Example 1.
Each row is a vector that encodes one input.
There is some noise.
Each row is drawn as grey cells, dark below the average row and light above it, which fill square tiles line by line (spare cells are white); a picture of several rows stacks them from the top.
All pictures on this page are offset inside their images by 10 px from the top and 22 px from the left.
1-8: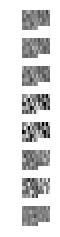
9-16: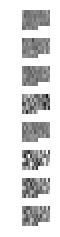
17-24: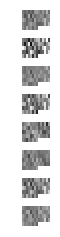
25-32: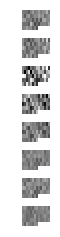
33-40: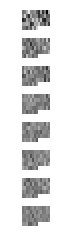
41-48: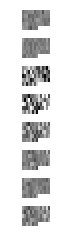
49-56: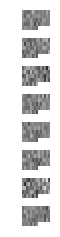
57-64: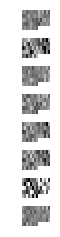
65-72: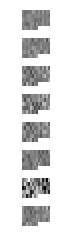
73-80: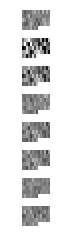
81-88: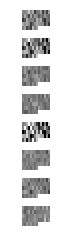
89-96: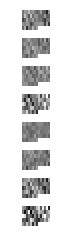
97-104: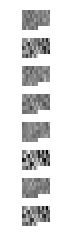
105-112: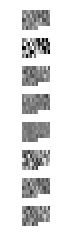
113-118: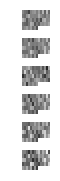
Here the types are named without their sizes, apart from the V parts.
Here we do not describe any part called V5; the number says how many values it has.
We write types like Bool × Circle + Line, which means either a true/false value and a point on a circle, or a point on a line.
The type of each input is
(Bool × Bool × Bool + Unit) × Label × V5.
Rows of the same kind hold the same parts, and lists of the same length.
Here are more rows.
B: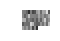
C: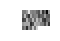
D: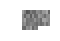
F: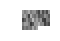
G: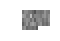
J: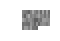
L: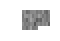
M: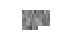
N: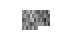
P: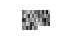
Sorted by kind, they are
B, D, F, G, J, L, M, N, P
C

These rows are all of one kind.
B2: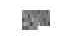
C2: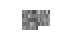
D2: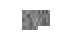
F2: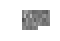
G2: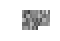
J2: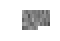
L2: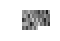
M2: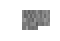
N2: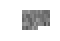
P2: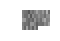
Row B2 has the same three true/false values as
C2, G2, N2 and P2.
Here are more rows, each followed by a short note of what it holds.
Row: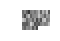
a label, three true/false values and a value of V5
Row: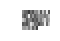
a label and a value of V5
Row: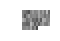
a label, three true/false values and a value of V5
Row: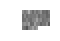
a label and a value of V5
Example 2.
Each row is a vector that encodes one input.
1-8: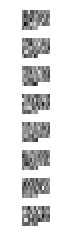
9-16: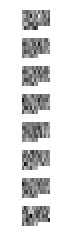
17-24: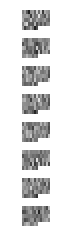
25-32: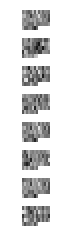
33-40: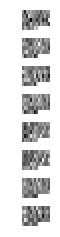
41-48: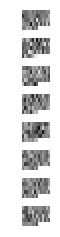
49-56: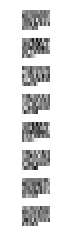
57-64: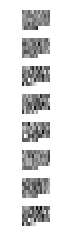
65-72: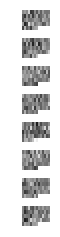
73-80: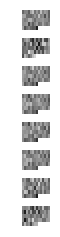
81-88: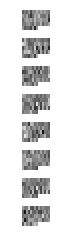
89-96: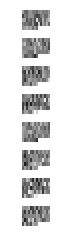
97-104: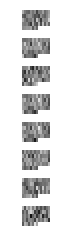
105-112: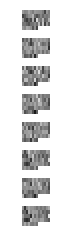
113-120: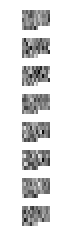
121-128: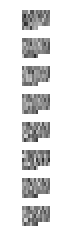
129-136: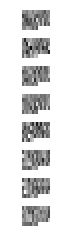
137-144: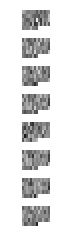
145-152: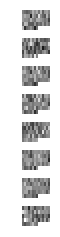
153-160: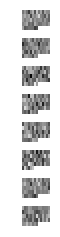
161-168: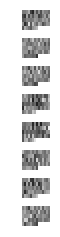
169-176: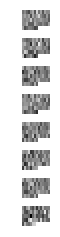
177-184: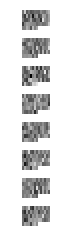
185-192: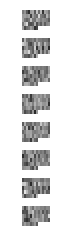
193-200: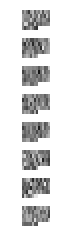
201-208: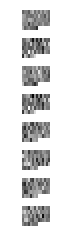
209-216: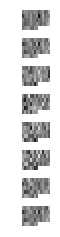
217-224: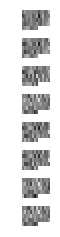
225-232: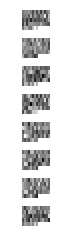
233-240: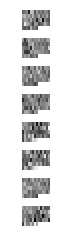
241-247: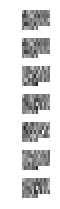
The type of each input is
Bool × Bool × Bool × (Line7 + Line12).
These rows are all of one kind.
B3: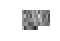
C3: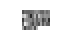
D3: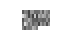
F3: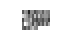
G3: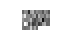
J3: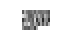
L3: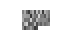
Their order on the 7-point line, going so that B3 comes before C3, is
D3, G3, F3, L3, J3, B3, C3.
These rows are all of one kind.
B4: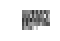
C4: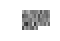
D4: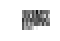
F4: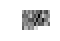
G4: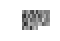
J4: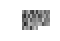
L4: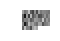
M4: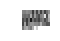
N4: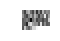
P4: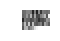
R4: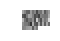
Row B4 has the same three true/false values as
D4, M4 and P4.
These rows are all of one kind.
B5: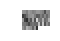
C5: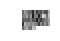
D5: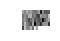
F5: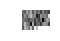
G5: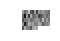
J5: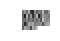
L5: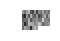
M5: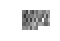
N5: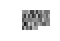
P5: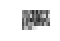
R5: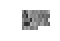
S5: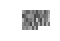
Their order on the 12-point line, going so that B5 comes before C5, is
R5, M5, B5, L5, G5, P5, F5, D5, N5, S5, J5, C5.
